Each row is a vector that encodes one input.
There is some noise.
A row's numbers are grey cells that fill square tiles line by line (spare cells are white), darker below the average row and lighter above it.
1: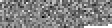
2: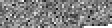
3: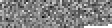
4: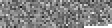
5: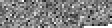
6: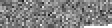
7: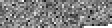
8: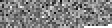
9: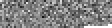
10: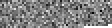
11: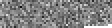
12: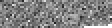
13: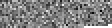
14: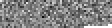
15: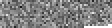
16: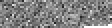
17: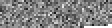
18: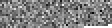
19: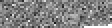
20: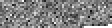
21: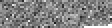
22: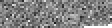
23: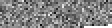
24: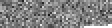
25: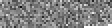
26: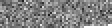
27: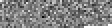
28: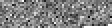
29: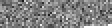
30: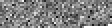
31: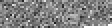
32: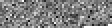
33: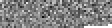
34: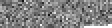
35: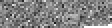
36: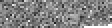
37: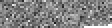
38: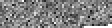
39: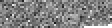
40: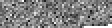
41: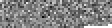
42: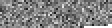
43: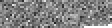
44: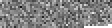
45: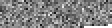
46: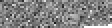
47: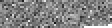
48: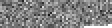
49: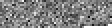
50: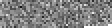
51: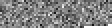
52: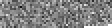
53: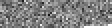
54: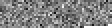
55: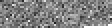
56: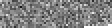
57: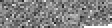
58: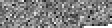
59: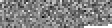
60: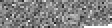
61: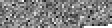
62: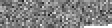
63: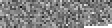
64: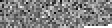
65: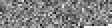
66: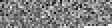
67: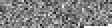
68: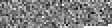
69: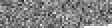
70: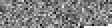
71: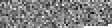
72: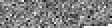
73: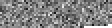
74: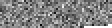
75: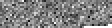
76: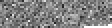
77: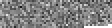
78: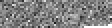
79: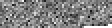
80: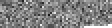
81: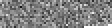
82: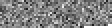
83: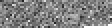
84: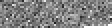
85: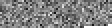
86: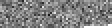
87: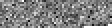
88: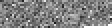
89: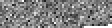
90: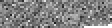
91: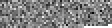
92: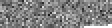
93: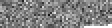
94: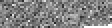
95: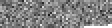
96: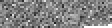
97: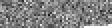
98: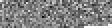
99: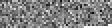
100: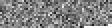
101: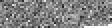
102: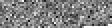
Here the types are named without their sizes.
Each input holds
three true/false values.
